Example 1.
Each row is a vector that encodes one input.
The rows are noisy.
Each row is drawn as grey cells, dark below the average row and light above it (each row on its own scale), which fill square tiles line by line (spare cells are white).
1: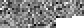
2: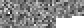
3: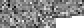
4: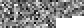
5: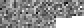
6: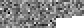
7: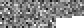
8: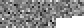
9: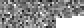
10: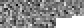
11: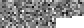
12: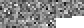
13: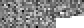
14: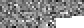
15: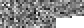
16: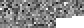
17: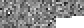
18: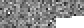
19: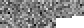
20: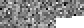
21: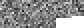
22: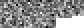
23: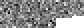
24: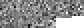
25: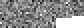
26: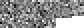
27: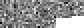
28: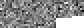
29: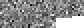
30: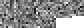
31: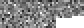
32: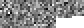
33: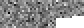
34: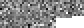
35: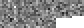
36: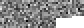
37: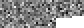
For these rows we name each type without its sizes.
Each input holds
a label.
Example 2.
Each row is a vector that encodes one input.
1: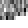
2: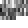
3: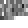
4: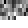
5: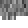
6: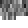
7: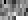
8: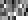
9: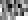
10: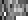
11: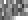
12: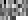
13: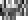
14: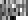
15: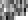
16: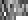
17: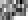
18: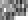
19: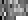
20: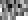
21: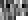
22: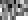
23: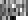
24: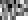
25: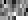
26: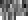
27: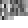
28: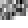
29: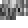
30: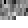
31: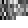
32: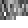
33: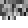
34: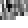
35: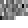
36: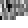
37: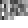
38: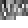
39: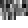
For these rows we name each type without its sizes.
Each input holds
a label.
